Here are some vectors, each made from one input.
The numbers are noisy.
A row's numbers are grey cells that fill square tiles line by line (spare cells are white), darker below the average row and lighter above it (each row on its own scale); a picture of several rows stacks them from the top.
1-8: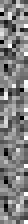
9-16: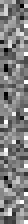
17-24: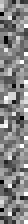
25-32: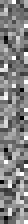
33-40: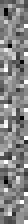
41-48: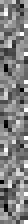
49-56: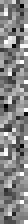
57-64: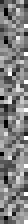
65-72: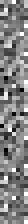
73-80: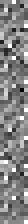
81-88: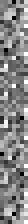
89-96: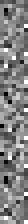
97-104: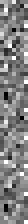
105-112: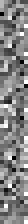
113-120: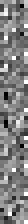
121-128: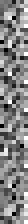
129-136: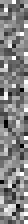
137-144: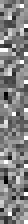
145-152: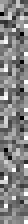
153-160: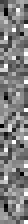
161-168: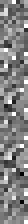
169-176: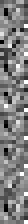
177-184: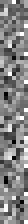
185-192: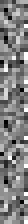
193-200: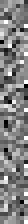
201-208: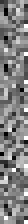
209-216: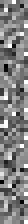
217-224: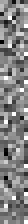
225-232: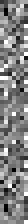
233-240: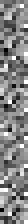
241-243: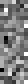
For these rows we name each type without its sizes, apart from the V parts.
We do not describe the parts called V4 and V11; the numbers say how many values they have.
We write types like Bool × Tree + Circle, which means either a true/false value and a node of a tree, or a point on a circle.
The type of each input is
((Bool × Bool × Bool × Bool + Unit) × V11 + Line) × V4.
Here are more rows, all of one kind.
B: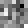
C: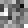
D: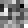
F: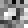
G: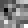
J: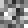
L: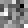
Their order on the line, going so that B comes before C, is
J, B, L, C, F, D, G.
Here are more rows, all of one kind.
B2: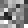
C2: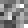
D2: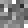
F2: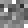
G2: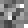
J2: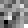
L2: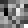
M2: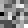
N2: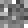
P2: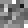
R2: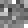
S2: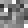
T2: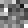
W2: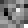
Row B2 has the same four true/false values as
D2, F2, M2 and S2.
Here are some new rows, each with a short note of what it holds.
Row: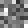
four true/false values, a value of V4 and a value of V11
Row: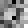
a point on a line and a value of V4
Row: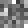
four true/false values, a value of V4 and a value of V11
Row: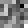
a value of V4 and a value of V11
